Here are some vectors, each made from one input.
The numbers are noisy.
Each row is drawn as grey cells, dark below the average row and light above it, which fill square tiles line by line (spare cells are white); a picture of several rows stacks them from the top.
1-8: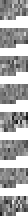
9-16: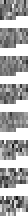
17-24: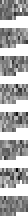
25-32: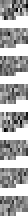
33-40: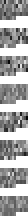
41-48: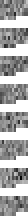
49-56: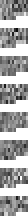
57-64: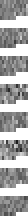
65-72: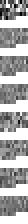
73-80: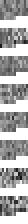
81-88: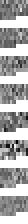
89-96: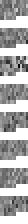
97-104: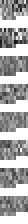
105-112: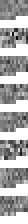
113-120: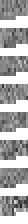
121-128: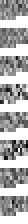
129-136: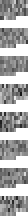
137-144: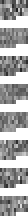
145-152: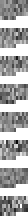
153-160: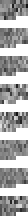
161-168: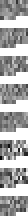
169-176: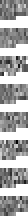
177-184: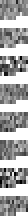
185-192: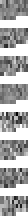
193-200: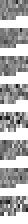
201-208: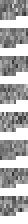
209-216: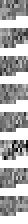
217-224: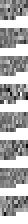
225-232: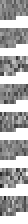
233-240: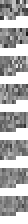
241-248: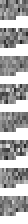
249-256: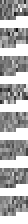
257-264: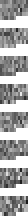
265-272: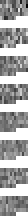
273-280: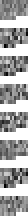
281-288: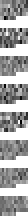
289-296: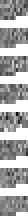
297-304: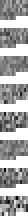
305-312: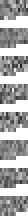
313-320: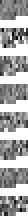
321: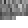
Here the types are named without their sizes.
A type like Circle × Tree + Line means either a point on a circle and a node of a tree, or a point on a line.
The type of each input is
Bool × (Circle + Label).
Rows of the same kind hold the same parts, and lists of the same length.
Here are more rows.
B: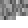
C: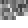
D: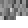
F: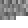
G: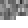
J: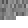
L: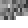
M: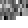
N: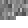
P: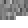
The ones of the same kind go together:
B, C, F, G, J
D, L, M, N, P

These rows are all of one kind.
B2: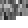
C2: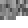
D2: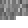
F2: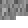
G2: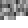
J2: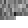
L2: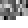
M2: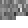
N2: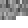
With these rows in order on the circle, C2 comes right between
B2 and D2.
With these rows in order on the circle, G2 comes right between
D2 and F2.
